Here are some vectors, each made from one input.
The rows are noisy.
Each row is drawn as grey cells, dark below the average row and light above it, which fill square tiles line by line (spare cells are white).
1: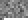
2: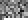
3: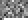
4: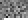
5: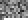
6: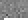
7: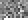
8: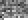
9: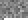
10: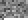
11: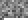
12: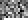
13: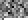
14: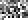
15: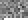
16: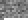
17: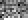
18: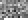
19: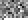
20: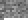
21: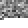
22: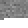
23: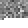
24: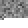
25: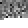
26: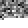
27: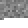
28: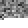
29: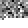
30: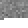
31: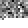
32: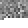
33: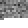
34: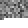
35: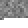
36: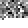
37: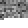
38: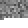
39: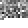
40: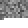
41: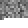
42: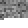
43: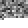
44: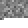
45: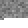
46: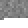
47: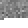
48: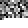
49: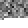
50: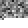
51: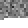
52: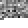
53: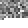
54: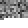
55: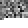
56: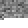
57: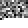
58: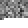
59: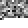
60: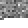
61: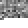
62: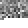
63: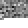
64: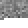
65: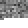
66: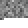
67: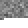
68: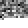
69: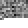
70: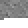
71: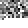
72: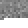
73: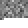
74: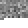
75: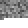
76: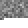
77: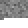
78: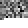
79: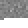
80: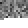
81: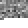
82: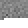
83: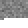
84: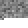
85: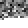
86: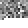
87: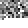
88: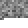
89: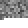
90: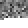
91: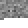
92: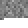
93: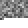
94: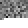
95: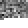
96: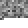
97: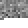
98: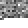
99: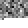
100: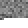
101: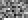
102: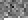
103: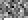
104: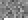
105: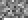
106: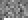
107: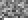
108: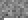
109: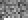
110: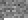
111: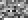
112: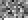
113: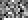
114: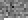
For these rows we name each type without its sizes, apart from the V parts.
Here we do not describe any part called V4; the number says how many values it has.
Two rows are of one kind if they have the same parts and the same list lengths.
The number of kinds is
5.
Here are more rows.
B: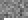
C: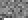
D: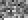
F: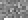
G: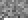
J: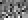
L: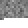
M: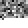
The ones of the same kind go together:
B, F, M
C
D
G, L
J

